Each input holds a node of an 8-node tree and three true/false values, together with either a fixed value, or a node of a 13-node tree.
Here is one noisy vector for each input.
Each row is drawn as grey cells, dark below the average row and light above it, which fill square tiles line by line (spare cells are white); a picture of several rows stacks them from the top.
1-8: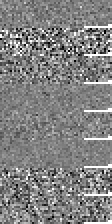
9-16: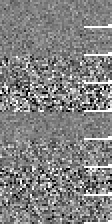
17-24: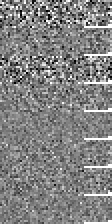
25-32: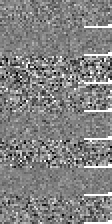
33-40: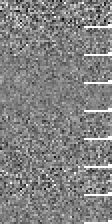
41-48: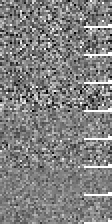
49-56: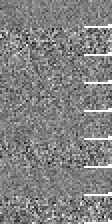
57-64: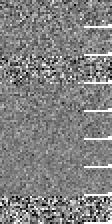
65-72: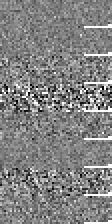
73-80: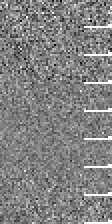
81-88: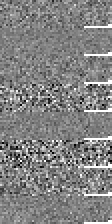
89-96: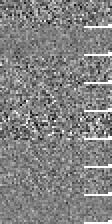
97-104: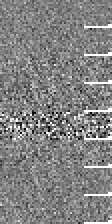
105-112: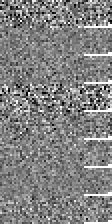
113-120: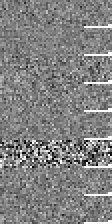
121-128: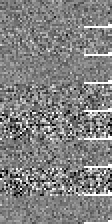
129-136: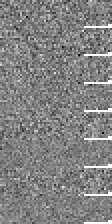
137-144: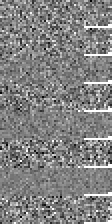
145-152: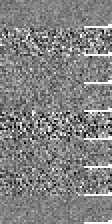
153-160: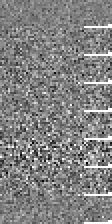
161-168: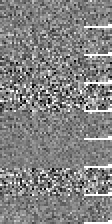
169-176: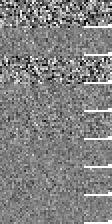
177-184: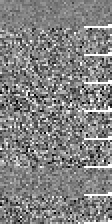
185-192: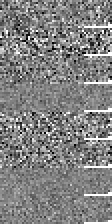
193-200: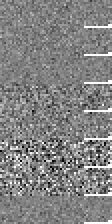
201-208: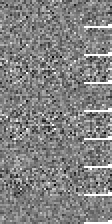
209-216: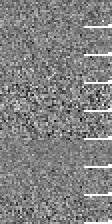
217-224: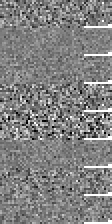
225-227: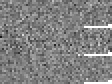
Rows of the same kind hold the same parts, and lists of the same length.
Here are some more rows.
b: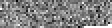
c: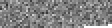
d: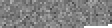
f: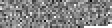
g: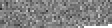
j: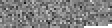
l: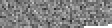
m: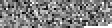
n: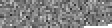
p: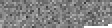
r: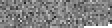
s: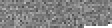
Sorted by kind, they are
b, c, f, g, j, l, m, n, p, s
d, r

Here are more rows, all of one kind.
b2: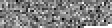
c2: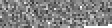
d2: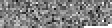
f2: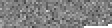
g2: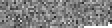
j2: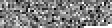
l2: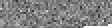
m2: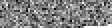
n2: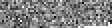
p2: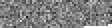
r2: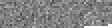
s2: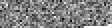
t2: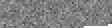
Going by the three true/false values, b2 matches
j2, p2 and t2.
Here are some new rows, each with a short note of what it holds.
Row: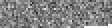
a node of an 8-node tree and three true/false values
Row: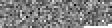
a node of an 8-node tree and three true/false values
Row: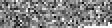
a node of an 8-node tree, a node of a 13-node tree and three true/false values
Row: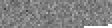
a node of an 8-node tree and three true/false values
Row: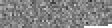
a node of an 8-node tree and three true/false values
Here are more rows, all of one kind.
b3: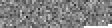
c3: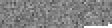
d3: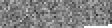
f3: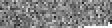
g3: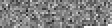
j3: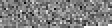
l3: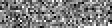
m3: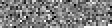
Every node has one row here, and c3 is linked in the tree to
g3.
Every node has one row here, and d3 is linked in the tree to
f3.
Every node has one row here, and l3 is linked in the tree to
j3 and m3.
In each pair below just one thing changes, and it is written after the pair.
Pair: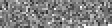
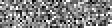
the node of one of the two trees
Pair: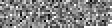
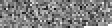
the node of one of the two trees
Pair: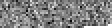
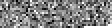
the node of one of the two trees
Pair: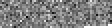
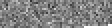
the node of one of the two trees
